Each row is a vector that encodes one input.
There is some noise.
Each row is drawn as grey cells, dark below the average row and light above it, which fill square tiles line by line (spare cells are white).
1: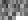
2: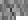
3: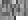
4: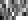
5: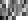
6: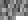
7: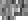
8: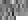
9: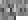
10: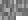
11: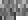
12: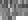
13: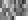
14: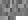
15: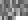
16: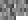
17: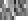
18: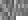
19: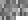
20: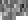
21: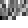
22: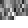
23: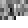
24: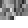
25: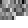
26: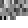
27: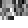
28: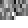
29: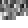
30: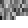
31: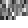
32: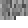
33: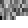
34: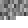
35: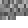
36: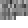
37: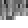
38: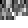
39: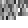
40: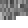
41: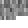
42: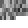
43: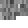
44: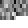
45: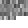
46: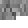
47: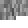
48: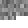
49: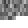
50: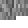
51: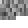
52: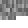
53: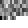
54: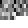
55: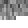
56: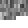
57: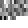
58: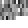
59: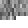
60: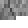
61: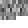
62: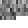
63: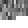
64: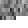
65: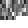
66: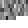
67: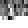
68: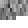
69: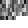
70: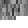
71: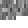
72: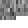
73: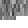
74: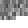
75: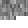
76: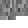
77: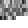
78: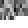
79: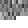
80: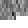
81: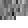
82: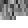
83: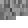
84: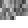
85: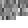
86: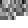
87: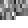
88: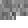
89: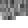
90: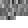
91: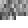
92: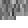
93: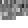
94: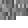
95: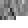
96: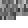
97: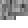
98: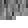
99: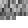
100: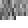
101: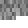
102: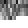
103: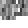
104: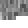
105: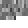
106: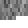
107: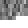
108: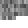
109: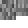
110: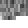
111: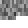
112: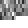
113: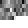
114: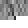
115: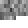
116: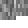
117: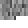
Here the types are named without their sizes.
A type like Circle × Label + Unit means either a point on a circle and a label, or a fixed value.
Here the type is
Circle + List(Line).
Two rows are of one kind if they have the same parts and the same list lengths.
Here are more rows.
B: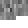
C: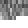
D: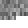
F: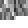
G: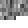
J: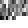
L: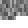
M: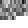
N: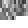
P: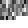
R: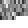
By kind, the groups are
B
C, G
D, L
F, M, N, R
J, P

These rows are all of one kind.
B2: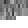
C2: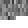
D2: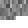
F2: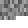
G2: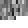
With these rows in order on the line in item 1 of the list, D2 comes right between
C2 and F2.
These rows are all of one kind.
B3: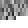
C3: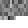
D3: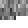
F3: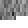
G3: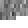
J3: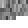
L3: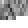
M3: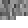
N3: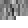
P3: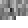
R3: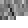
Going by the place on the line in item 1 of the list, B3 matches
M3 and N3.
